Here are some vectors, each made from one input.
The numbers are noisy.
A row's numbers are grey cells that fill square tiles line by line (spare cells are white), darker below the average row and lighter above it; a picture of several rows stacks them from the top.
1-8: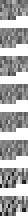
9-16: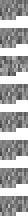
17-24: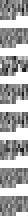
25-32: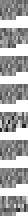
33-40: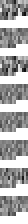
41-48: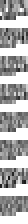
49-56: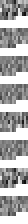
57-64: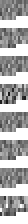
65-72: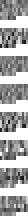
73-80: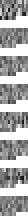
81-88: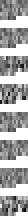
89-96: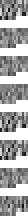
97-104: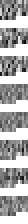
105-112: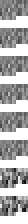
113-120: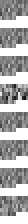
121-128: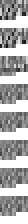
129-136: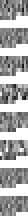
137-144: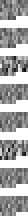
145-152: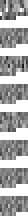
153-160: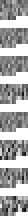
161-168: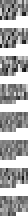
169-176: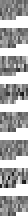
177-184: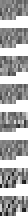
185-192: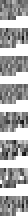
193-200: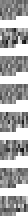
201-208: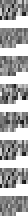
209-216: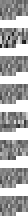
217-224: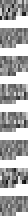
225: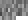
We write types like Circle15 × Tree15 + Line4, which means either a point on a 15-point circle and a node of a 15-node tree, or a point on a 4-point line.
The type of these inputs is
Bool × Bool × Bool.
